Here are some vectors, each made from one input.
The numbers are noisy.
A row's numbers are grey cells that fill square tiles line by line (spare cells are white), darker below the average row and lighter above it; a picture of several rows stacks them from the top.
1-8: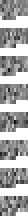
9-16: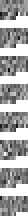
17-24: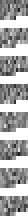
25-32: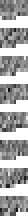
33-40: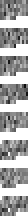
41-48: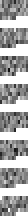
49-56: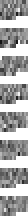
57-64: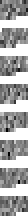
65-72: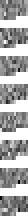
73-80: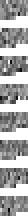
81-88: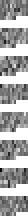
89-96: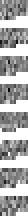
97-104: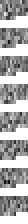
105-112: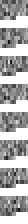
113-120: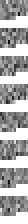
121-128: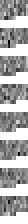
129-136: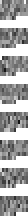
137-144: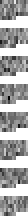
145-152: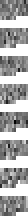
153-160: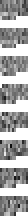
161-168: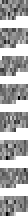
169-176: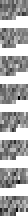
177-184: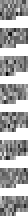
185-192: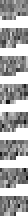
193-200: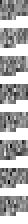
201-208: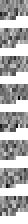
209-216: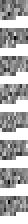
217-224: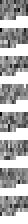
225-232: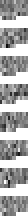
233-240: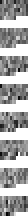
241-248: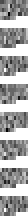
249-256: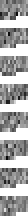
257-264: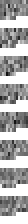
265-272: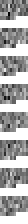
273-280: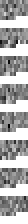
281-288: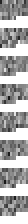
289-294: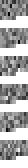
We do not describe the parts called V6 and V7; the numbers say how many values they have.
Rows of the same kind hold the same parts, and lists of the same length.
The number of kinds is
2.
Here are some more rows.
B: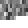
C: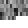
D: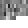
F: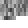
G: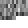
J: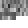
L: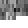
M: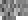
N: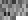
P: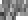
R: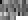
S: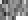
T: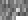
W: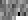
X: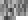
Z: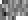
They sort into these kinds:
B, F, G, M, R, T, W, X
C, D, J, L, N, P, S, Z

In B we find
a true/false value, a value of V6 and a value of V7.
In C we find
a point on a 9-point line, a true/false value and a value of V6.
